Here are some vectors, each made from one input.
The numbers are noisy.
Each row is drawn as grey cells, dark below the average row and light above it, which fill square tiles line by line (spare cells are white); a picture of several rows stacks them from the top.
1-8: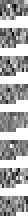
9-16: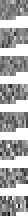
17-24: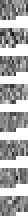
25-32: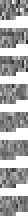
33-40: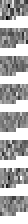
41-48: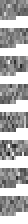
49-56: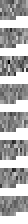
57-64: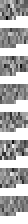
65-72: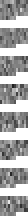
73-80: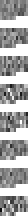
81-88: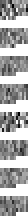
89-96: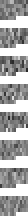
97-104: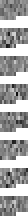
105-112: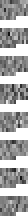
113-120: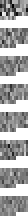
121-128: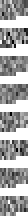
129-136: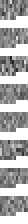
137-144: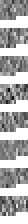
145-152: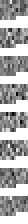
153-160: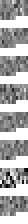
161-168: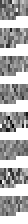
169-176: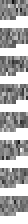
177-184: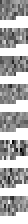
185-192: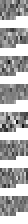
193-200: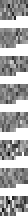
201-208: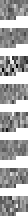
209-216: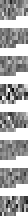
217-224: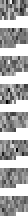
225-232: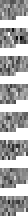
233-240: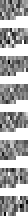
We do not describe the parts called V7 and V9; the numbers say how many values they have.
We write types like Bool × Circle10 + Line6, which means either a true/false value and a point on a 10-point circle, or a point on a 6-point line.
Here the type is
(Bool × Circle5 + V9) × Circle10 + V7.
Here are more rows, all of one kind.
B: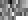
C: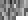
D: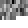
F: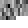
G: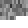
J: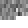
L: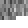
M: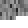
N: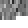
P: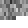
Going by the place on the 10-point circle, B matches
D and N.
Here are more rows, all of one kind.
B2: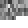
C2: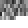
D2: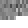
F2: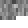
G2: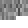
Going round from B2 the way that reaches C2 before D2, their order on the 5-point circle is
B2, C2, D2, G2, F2.
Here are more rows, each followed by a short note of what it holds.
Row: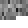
a point on a 10-point circle and a value of V9
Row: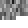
a point on a 5-point circle, a point on a 10-point circle and a true/false value
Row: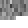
a point on a 5-point circle, a point on a 10-point circle and a true/false value
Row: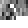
a point on a 10-point circle and a value of V9
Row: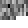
a value of V7
